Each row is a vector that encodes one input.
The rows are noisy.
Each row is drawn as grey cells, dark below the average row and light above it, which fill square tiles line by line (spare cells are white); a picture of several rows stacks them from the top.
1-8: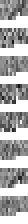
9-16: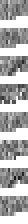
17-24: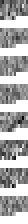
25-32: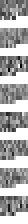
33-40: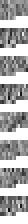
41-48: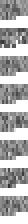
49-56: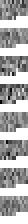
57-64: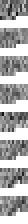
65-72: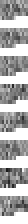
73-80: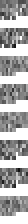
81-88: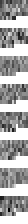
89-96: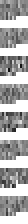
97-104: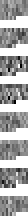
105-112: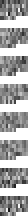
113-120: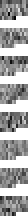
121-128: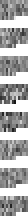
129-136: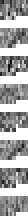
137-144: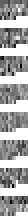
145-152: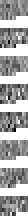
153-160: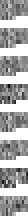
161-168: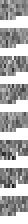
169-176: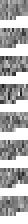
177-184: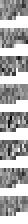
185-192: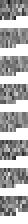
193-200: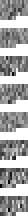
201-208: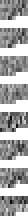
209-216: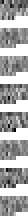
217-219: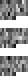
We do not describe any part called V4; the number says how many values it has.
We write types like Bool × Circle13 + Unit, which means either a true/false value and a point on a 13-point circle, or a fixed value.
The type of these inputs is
(Circle9 + Label6) × V4 + Line3 × Line9 + Unit.
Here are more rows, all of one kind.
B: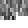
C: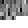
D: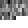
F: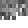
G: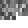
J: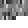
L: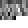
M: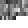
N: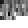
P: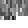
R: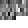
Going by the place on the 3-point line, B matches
F, G and P.
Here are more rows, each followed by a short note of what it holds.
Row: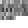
one of 6 labels and a value of V4
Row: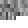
one of 6 labels and a value of V4
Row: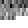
a fixed value
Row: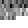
a fixed value
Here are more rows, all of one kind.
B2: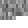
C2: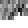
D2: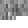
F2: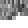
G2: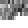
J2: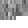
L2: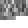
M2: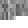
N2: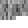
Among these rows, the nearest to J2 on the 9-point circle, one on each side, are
B2 and N2.
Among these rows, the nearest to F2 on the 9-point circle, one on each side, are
G2 and M2.
